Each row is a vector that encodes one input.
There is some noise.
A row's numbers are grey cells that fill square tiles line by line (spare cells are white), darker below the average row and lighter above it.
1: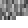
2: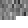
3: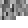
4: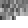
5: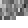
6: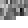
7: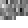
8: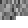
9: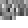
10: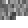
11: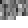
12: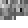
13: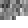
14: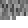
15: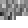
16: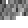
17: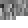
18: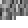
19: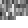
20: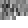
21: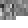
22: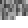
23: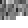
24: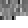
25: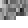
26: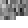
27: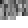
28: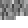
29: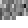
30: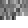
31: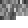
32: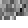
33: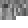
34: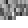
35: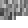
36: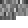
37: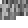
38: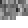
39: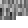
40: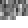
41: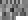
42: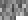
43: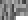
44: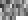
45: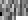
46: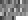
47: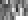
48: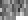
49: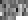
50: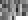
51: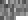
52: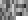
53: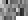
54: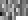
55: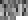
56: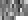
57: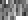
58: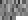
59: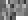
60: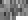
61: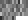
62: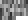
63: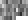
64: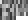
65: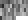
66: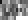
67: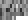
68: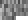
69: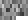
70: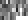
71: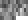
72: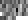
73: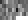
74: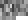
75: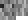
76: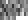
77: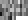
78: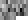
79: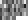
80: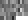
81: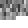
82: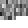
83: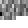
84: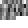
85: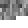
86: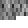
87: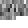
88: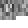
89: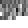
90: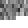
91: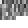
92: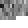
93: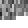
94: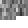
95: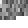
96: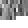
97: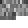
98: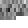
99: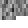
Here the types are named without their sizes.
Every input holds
a point on each of two lines, together with either a point on a line, or a node of a tree.
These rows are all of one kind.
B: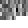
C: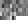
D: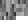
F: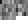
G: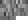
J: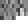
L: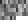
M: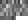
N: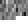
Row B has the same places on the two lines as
C and M.
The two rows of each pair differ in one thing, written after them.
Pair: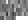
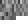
the node of the tree
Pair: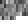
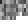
the node of the tree
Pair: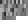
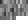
the place on one of the two lines
